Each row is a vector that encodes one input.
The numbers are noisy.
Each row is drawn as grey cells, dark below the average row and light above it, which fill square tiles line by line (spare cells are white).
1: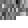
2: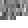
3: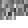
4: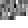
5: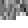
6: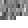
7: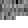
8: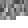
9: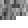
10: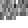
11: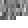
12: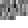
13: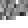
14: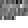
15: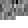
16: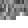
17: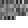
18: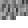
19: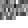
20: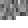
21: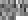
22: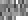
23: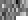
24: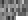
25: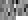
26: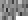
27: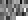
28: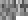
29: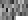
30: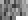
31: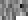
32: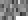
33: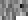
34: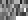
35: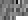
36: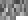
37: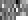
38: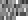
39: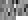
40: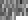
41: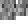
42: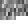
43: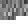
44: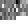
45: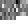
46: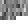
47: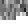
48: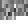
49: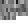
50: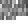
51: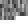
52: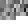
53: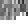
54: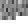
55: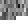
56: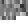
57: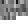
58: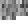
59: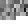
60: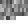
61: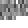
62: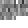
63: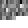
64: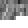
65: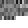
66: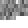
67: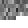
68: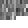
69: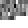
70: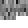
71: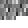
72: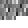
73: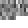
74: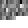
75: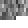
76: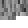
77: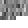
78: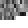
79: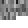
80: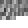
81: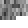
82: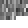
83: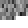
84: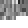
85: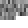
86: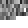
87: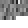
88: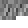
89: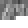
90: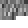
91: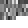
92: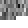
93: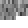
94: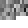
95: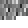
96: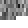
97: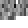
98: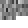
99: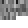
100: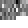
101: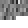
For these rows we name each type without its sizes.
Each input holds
a point on a line, together with either a fixed value, or four true/false values.
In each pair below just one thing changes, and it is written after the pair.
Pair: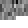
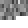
the place on the line
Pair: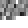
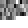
one of the four true/false values
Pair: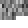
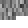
the place on the line
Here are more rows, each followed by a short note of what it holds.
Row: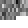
a point on a line
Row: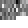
a point on a line
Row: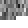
a point on a line
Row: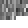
a point on a line and four true/false values
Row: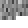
a point on a line and four true/false values
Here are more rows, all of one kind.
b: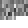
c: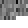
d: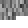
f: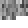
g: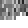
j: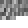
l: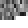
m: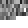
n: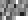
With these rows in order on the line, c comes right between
d and j.
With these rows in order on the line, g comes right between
b and j.
